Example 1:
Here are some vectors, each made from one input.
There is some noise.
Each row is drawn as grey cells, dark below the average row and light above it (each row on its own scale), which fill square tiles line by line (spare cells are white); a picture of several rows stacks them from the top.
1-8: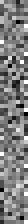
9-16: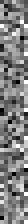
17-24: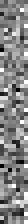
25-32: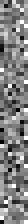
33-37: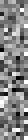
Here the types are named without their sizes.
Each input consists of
a label, together with either a point on a circle, or a fixed value.
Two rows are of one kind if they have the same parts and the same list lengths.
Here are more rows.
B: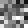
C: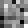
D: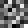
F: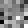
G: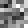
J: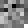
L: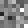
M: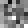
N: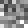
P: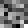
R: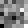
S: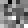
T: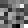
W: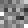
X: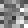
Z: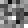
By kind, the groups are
B, C, D, F, J, L, R, X
G, M, N, P, S, T, W, Z

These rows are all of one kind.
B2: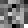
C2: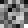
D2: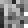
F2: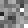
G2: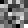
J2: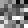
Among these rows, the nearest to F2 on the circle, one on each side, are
B2 and D2.
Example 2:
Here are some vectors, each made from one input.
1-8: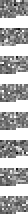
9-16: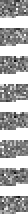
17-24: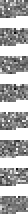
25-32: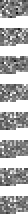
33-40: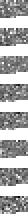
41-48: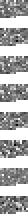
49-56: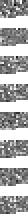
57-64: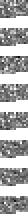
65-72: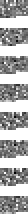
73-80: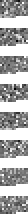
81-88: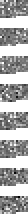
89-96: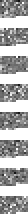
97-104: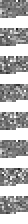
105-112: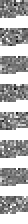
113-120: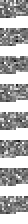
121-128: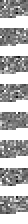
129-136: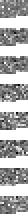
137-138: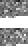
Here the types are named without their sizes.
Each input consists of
either a fixed value, or a node of a tree, or four true/false values.
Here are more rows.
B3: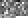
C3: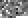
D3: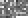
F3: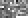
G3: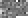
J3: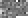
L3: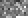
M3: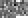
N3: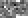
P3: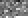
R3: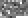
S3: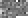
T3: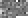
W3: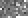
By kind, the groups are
B3, C3, L3, M3, N3, P3, R3, W3
D3, F3
G3, J3, S3, T3

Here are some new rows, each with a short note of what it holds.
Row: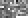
a node of a tree
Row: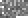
a node of a tree
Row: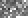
four true/false values
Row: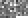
a node of a tree
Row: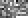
a node of a tree
